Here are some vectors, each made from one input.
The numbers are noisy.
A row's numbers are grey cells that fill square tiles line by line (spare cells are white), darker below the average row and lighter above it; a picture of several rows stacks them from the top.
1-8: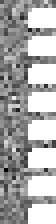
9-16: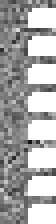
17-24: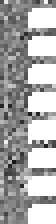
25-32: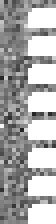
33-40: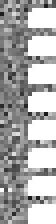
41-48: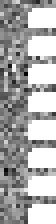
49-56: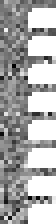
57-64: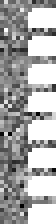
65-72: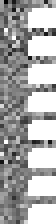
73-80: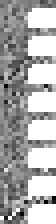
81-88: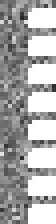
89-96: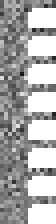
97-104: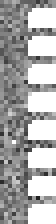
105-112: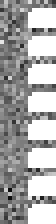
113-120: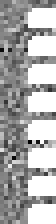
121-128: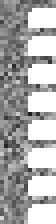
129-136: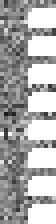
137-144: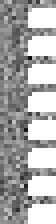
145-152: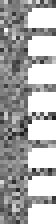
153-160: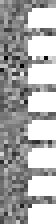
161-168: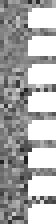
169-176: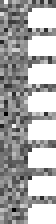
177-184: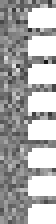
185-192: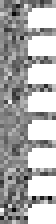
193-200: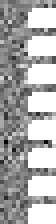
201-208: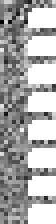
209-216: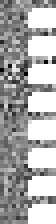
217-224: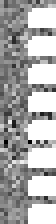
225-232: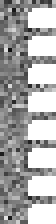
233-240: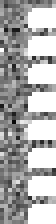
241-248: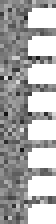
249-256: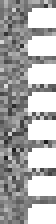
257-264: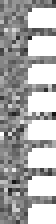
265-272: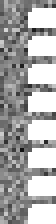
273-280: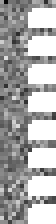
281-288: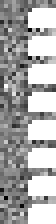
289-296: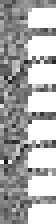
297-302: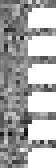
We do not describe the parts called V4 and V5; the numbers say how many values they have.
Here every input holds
one of 9 labels and a value of V4, together with either a point on a 6-point circle and a true/false value, or a value of V5.
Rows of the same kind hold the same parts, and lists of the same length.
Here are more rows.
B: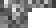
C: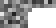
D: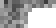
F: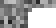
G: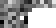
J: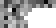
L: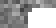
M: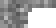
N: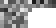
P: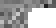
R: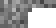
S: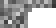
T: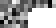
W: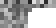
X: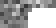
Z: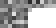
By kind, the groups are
B, D, F, G, L, M, N, S, X, Z
C, J, P, R, T, W

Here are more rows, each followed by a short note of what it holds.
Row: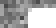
a point on a 6-point circle, one of 9 labels, a true/false value and a value of V4
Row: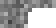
a point on a 6-point circle, one of 9 labels, a true/false value and a value of V4
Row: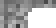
a point on a 6-point circle, one of 9 labels, a true/false value and a value of V4
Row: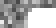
one of 9 labels, a value of V4 and a value of V5
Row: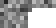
one of 9 labels, a value of V4 and a value of V5
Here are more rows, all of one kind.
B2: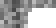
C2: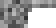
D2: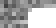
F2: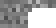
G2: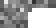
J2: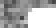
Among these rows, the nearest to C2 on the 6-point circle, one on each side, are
B2 and F2.
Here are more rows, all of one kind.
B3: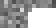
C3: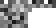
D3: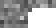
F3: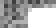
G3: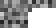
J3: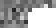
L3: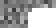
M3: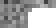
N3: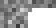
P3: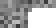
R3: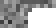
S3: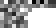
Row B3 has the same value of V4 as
N3, P3, R3 and S3.
